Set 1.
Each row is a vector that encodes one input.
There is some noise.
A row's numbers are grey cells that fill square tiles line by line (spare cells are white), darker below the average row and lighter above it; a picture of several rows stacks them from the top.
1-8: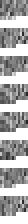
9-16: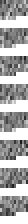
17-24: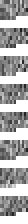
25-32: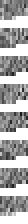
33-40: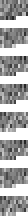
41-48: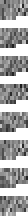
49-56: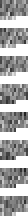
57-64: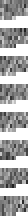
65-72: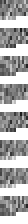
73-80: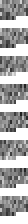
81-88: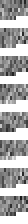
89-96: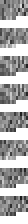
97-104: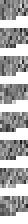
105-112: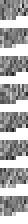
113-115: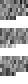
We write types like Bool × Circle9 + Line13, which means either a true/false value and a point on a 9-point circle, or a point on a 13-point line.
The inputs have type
Circle9.
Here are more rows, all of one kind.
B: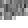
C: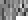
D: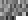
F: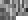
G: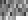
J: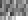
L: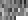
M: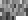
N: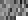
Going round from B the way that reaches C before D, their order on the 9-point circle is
B, J, G, C, F, M, D, N, L.
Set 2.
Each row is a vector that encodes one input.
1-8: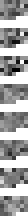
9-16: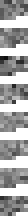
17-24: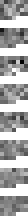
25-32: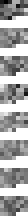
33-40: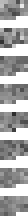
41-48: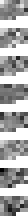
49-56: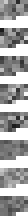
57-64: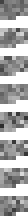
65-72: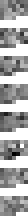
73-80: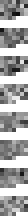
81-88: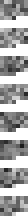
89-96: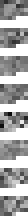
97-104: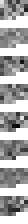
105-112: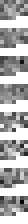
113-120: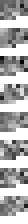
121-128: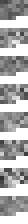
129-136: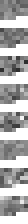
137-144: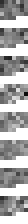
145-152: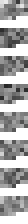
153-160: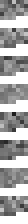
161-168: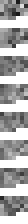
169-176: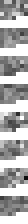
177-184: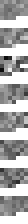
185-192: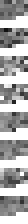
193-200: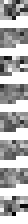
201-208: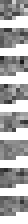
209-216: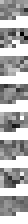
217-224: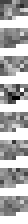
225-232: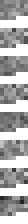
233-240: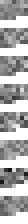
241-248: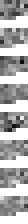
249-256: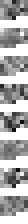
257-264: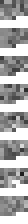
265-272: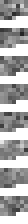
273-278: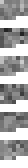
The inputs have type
Bool × Bool × Bool.
